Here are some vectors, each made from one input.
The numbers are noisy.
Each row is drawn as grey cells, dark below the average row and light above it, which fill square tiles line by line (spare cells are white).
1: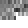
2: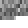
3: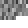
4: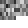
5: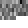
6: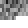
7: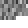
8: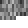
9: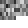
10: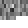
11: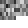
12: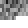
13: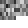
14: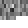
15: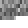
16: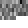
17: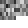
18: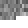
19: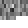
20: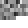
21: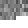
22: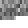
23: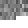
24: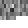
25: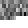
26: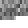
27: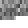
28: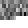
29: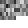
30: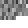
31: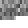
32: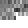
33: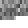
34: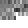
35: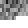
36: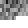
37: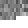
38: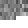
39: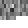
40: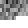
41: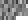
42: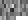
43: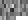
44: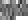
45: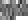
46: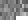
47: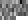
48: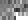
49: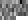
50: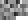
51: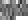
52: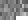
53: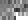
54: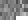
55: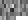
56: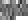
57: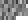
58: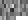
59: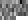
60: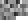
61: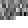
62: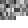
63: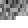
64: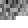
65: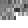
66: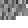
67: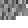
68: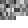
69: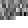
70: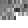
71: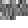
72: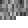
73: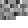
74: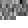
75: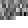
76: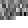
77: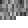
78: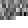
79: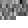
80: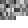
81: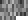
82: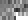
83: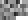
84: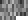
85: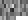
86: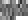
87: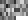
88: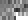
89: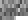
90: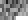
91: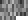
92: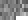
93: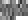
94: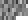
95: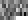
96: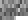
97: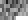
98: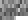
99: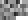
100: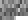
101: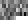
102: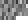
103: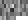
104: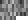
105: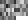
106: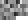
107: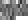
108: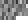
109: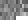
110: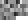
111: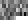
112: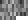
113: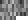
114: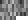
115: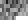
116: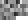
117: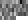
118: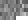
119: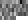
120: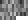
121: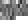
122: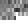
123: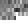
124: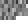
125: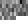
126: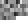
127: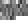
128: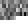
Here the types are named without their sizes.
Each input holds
a node of a tree.
